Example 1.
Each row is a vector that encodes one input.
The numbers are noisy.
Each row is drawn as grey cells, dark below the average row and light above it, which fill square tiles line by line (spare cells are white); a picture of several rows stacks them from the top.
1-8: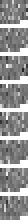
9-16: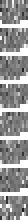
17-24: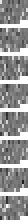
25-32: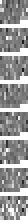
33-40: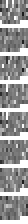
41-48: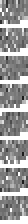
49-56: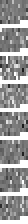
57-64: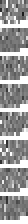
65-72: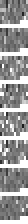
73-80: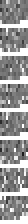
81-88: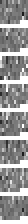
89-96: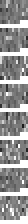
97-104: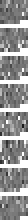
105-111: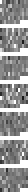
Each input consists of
either a point on a 15-point circle, or a fixed value.
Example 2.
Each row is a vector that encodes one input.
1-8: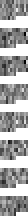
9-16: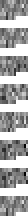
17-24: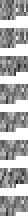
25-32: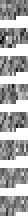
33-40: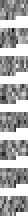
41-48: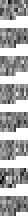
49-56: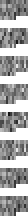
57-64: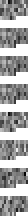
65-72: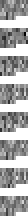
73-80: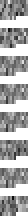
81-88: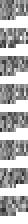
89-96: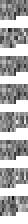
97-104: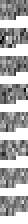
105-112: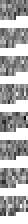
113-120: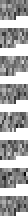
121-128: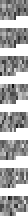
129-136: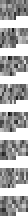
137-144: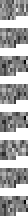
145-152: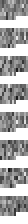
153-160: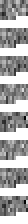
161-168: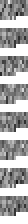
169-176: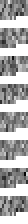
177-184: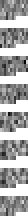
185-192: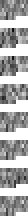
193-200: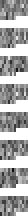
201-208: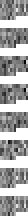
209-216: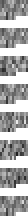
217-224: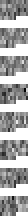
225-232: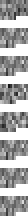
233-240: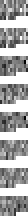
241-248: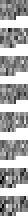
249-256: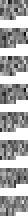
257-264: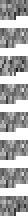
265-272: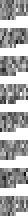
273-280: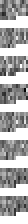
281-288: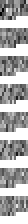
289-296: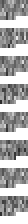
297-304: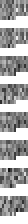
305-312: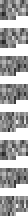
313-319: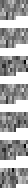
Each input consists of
one of 11 labels.
